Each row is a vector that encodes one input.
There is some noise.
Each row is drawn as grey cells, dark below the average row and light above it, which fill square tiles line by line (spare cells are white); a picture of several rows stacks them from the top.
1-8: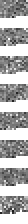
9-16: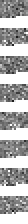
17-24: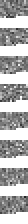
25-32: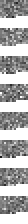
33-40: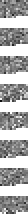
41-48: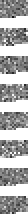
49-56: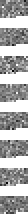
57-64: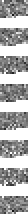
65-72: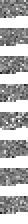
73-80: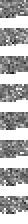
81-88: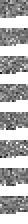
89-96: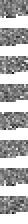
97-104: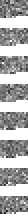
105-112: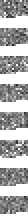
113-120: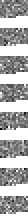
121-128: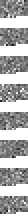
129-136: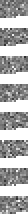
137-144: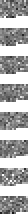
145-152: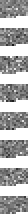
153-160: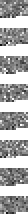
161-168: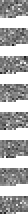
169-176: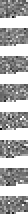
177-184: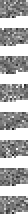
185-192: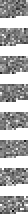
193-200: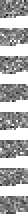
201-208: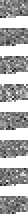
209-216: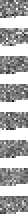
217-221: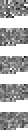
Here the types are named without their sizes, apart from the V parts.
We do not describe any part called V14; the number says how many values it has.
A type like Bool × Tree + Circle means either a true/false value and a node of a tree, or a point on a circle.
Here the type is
Bool × V14 + Line × (Line × Line + Unit).
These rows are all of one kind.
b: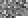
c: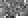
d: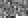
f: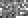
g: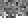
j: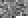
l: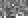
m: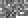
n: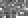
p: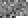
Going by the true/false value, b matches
j and p.
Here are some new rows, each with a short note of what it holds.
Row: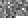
a true/false value and a value of V14
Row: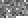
a point on a line
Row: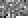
a point on each of three lines
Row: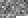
a point on each of three lines
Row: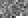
a true/false value and a value of V14
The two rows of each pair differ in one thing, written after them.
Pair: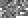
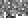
the value of V14
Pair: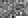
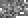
the true/false value
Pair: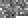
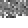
the value of V14
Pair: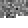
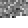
the true/false value
